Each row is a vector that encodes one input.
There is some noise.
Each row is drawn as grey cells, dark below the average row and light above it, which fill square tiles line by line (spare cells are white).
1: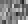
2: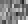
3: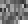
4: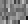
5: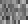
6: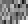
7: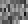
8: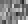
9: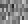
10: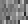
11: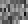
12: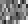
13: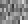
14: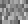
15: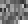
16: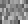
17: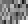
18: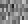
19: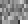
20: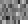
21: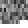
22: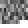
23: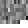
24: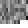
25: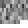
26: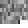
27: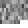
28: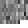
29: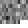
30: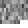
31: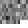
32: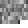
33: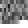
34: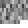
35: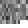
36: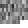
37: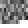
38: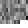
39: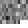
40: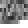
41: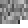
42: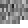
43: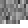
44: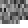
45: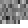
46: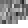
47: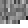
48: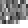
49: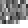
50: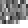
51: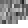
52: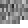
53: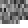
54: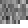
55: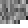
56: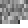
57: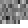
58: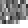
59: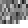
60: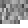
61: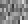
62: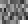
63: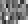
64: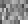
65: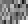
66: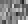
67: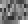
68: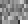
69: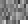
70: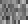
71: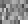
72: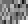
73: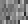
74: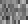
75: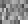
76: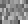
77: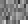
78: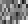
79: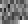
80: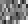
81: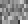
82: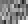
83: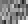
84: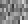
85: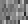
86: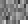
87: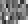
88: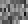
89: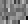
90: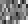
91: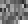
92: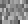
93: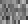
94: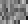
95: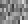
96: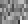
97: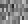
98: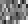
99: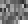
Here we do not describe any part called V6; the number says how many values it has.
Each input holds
a true/false value, together with either a point on a 7-point line, or a value of V6.
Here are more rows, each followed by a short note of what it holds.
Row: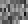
a true/false value and a value of V6
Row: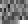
a true/false value and a value of V6
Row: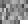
a point on a 7-point line and a true/false value
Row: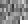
a point on a 7-point line and a true/false value
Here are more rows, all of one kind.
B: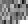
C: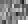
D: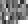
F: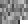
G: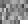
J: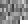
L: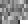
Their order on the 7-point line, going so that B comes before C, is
D, J, F, L, B, G, C.
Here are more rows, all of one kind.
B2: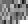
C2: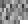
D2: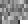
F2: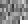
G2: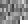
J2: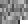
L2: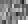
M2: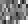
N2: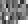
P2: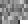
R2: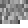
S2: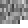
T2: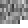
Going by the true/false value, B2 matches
L2, M2 and N2.
